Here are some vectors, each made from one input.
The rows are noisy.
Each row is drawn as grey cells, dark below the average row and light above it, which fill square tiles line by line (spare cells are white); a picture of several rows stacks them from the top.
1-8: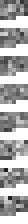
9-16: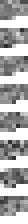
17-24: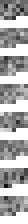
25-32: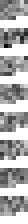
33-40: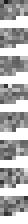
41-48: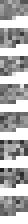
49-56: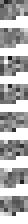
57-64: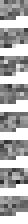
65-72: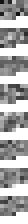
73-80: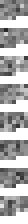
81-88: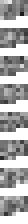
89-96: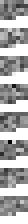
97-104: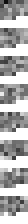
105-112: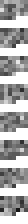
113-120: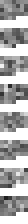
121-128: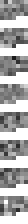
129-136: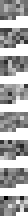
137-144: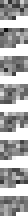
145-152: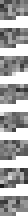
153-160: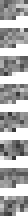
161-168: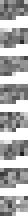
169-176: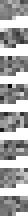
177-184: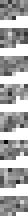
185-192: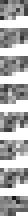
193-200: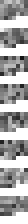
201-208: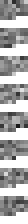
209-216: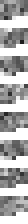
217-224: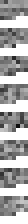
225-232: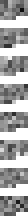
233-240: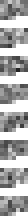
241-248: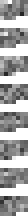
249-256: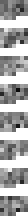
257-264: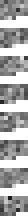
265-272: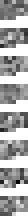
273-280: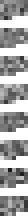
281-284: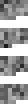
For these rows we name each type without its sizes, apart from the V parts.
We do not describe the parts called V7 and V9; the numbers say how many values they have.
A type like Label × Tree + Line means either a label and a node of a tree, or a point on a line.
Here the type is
Bool × V7 + Label × V9.
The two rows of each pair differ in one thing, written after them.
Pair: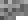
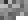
the value of V9
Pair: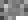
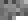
the label
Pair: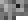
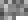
the value of V9
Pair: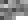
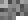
the value of V9
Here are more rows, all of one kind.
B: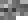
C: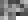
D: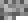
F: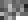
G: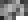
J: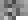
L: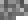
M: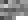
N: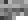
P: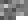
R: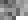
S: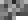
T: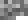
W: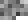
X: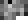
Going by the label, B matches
M, N, P and T.
